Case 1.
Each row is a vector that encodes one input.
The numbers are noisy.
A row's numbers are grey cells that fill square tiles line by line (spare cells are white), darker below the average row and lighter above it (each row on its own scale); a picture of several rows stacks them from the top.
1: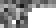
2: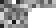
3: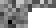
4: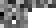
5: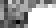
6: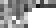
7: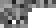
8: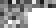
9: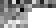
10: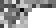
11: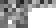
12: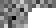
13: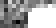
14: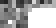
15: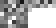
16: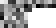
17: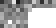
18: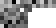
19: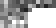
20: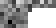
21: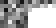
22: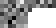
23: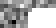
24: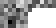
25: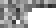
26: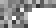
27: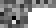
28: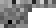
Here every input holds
a point on a 5-point line.
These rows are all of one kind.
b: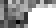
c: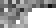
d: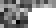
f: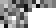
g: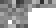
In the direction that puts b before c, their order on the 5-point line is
b, g, c, d, f.
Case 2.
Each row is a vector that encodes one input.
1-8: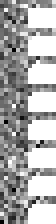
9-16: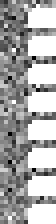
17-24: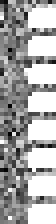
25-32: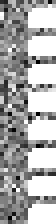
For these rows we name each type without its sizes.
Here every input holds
a point on a line.
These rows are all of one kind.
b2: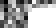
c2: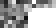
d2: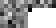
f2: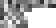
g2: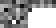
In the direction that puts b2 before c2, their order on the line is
b2, c2, f2, d2, g2.
